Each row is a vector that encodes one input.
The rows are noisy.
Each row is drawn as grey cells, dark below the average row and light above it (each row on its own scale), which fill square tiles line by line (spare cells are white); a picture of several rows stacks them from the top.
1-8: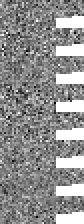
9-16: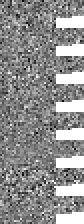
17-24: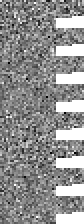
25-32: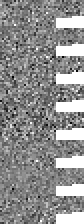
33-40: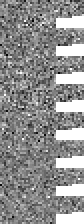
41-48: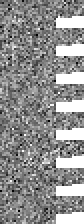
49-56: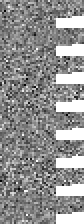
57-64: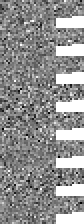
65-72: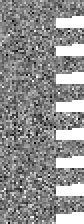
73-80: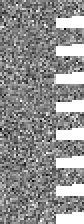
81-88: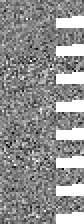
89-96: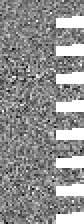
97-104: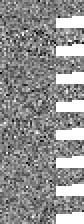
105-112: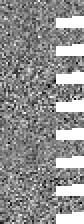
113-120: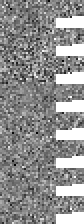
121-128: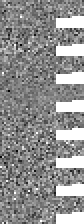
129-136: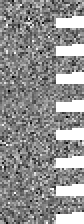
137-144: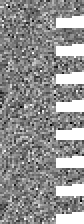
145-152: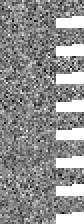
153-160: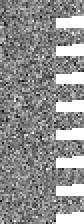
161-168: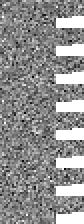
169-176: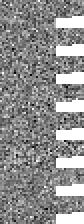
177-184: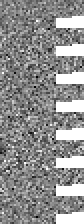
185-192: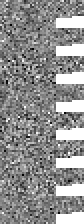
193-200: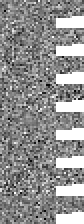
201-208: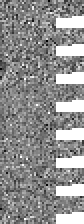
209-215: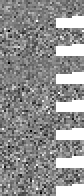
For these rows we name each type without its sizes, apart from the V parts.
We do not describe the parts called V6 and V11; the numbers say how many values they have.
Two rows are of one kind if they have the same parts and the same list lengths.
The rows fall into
2 kinds.
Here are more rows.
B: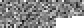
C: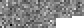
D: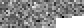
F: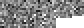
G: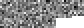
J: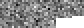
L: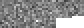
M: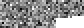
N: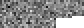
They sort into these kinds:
B, C, F, G, L, M
D, J, N

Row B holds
a label, a point on a line and a value of V11.
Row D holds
a label, a value of V6 and a value of V11.
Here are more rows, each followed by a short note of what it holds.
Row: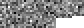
a label, a value of V6 and a value of V11
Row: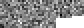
a label, a point on a line and a value of V11
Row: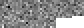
a label, a point on a line and a value of V11
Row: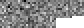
a label, a point on a line and a value of V11
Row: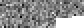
a label, a point on a line and a value of V11
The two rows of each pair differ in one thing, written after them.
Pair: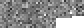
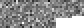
the place on the line
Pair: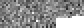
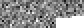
the value of V11
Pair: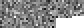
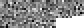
the place on the line
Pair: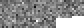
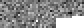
the label
